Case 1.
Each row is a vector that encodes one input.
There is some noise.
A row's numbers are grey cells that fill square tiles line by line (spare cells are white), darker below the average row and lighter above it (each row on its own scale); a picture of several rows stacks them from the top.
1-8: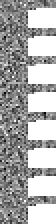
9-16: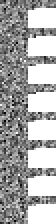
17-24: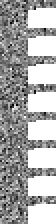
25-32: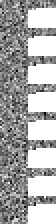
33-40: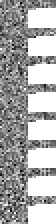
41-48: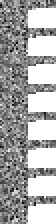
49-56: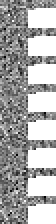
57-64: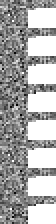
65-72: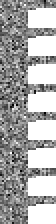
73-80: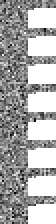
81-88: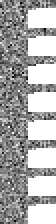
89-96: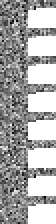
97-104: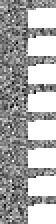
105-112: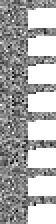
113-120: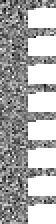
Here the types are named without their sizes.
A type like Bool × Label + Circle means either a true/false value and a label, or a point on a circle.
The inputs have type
Label.
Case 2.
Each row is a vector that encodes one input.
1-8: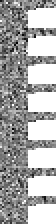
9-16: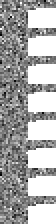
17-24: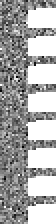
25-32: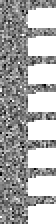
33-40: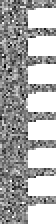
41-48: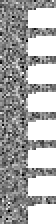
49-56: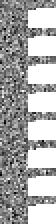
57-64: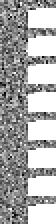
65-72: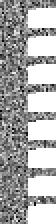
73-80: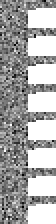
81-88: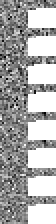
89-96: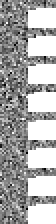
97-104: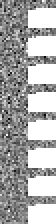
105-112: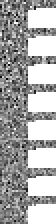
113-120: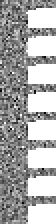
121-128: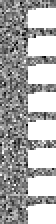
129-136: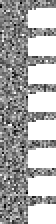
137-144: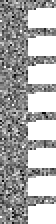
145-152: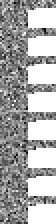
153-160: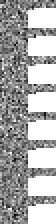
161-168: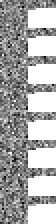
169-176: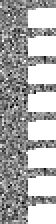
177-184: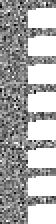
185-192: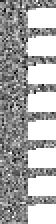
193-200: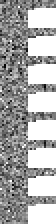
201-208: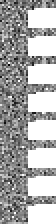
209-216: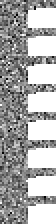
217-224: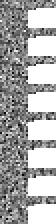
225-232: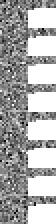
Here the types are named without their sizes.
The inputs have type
Label.
